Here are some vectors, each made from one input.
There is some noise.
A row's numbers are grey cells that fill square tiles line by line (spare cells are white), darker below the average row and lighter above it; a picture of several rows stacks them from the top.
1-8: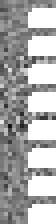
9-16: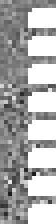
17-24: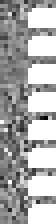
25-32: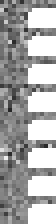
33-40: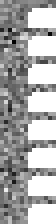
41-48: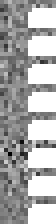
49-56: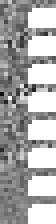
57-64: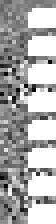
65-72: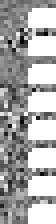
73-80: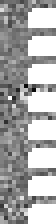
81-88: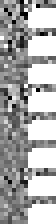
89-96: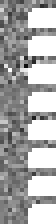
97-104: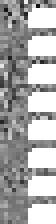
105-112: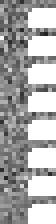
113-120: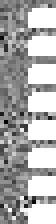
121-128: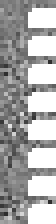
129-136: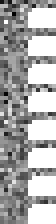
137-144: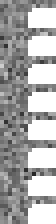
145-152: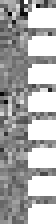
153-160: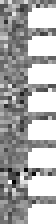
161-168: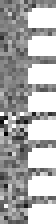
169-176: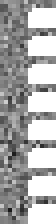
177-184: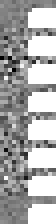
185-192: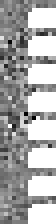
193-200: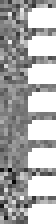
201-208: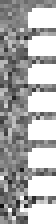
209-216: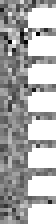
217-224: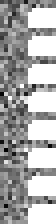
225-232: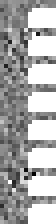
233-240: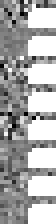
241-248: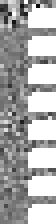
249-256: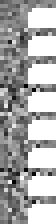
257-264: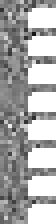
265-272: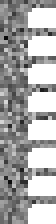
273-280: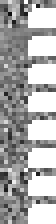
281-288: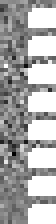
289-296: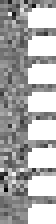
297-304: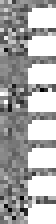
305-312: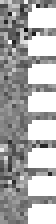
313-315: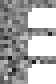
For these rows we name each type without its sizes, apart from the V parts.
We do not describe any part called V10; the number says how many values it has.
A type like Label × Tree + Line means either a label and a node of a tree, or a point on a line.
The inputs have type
Bool × Bool × Bool × (Line + V10).
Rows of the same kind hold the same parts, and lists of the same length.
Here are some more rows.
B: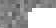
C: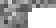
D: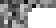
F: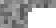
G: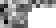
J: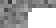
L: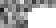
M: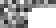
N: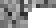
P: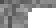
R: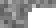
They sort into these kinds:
B, F, G, J, N, P, R
C, D, L, M

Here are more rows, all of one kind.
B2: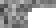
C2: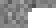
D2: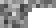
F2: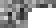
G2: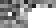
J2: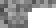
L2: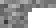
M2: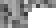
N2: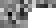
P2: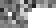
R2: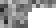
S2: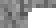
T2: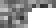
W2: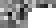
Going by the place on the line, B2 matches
D2, N2 and S2.
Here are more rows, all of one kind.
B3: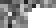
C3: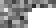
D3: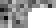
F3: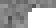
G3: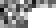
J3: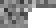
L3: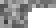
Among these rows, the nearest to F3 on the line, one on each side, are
G3 and J3.
